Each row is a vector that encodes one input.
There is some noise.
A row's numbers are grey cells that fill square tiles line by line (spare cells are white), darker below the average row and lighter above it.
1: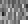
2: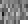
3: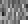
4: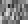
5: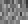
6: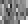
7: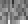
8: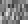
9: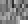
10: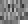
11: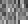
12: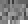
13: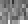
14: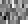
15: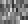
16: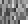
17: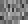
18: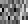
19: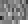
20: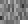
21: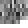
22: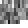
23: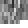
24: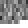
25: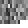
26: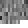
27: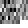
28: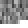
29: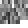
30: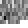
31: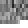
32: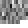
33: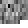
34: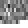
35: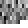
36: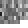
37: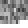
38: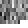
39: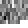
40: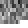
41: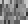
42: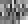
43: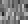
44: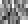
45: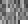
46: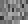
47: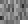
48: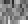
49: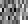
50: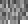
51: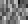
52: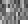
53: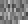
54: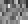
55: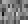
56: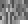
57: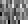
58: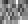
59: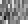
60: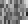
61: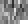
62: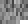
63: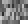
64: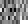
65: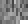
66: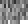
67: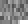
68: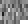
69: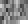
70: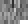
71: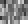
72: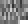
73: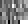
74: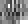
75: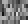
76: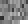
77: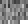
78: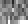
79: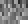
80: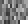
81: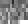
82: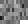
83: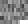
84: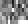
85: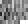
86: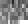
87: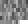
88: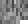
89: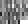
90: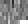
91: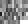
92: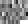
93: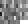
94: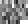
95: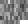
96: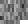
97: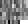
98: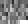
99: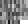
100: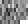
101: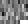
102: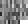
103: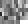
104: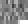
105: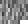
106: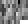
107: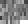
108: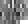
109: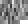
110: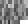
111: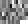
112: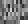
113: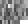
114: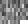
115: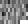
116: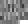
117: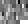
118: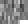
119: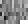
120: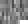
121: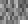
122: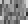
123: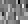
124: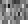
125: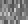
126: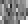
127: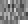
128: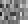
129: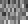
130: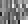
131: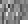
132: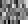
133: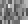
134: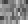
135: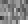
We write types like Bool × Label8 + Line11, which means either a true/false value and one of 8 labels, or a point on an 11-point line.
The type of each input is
Bool × Tree12 + Tree11 + Unit.
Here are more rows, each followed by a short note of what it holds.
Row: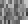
a node of an 11-node tree
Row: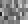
a node of an 11-node tree
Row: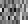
a fixed value
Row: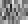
a node of an 11-node tree
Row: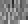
a node of a 12-node tree and a true/false value
